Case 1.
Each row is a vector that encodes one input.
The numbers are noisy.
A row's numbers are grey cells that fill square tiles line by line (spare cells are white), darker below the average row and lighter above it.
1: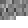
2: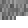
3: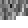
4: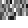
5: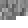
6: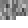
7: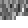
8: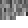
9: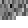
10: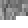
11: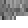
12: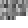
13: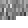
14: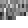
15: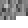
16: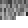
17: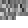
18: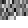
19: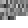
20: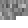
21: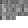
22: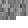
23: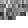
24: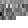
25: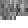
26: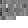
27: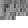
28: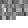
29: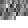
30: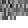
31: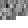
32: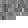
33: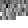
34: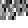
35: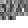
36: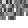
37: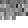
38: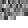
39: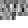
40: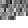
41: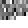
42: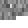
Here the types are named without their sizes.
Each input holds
two labels.
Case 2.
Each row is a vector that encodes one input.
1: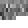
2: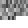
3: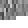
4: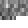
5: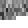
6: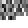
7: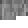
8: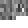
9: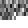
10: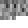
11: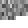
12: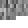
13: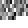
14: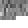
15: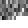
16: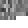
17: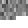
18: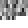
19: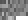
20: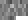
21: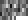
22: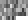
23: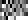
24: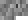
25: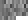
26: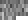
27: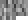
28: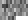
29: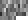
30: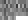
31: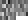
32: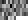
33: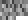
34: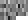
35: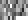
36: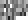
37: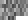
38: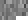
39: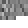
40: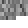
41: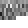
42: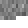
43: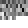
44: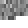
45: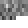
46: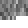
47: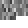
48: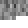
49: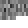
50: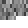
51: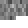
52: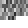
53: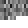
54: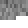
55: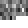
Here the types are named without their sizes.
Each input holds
two labels.
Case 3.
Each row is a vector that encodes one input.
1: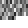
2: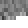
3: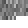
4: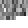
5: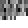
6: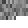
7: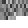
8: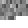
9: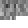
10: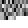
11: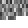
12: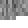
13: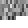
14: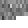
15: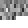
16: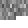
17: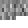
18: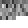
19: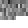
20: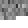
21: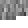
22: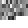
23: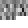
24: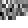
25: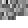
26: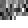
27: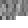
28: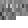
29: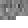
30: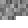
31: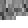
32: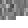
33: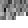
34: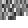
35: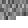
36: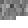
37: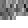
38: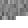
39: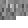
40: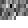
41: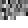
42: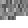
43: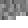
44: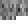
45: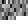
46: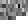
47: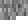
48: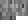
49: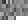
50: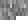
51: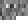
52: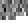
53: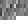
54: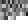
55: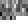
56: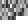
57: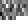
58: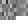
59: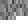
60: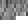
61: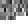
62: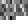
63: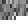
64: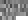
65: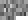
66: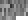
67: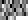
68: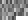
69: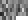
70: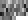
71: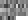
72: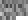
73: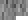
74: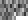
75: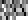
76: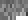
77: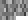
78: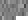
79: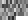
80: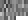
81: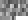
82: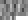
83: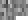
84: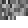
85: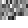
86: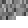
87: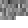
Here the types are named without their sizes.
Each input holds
two labels.
